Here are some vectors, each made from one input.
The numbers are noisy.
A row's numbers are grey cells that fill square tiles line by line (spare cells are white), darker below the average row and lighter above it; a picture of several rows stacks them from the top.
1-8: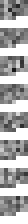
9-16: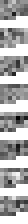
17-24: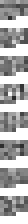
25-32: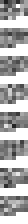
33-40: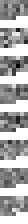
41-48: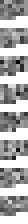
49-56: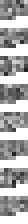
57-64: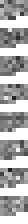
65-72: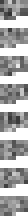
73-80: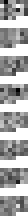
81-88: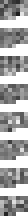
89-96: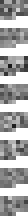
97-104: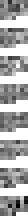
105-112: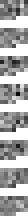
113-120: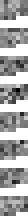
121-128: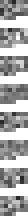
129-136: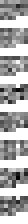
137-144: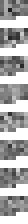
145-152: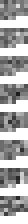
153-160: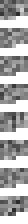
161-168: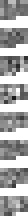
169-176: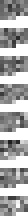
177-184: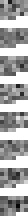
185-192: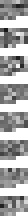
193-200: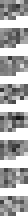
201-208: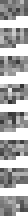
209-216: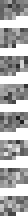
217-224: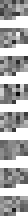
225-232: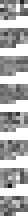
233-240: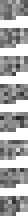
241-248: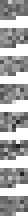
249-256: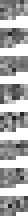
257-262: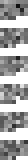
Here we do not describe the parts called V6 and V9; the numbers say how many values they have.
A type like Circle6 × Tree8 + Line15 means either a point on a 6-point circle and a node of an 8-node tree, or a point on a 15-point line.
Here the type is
Bool × (Line13 + V6) × V9.
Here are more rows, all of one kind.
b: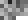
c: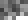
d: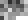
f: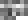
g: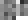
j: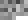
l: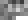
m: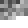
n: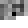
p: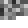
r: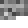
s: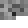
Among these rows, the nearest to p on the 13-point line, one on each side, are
l and r.
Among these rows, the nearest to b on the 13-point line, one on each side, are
d and f.
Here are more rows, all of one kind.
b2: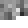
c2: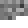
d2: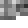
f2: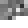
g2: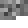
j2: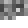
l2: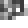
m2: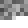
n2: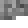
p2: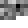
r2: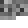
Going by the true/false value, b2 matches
d2, m2 and r2.
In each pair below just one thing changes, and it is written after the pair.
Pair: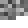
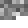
the place on the 13-point line
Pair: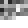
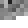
the value of V9
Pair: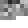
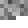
the value of V9
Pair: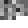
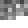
the true/false value
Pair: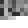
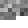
the value of V9
